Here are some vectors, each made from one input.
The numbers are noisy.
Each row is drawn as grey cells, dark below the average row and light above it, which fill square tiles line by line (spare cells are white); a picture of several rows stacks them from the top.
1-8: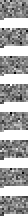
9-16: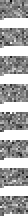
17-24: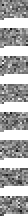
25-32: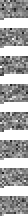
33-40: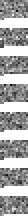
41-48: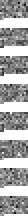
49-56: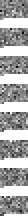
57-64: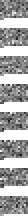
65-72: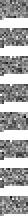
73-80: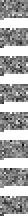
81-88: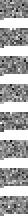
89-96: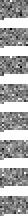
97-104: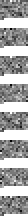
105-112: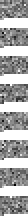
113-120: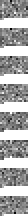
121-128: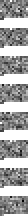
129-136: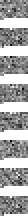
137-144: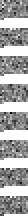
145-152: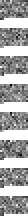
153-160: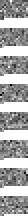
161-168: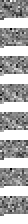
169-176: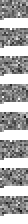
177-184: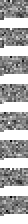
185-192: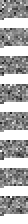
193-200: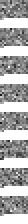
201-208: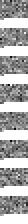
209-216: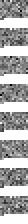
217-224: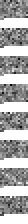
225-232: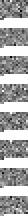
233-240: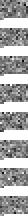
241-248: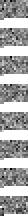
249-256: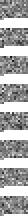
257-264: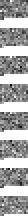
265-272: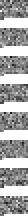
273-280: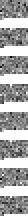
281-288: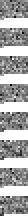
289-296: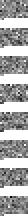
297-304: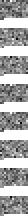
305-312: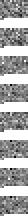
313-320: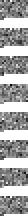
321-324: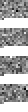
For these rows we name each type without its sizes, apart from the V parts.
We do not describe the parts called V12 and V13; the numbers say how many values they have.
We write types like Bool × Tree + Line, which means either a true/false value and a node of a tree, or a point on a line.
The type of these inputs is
(Bool × Bool × Bool + Unit) × V13 + Circle × V12.
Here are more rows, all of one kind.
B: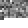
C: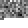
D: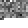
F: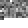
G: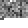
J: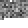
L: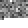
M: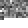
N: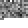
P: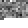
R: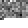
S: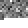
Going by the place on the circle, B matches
F, L, M and S.
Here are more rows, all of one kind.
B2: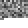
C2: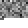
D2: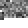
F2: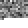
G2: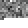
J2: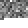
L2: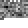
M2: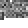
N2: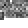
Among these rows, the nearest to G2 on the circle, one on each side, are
C2 and F2.
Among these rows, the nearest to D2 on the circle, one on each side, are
L2 and N2.
